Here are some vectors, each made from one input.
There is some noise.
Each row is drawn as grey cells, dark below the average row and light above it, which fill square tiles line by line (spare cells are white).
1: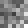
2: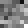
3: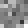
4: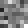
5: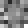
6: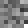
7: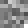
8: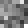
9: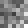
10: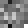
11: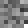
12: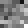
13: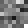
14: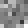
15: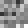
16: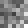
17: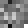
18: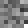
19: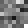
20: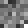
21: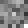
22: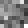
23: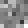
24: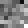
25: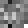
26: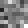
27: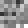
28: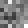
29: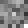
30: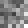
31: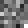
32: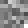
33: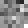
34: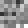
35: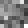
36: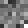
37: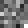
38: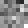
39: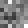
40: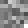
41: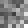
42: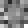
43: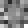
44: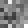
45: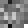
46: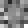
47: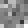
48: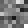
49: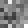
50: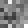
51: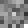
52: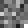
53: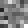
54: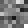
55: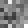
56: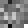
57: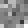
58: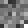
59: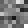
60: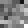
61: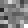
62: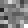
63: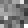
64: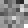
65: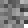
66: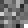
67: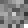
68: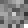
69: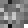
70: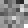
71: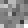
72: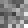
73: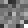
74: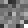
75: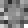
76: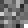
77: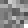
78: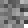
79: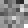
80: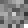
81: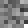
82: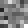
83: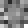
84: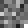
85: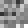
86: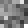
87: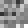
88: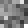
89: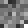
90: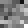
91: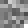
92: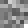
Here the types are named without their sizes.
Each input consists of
four true/false values.
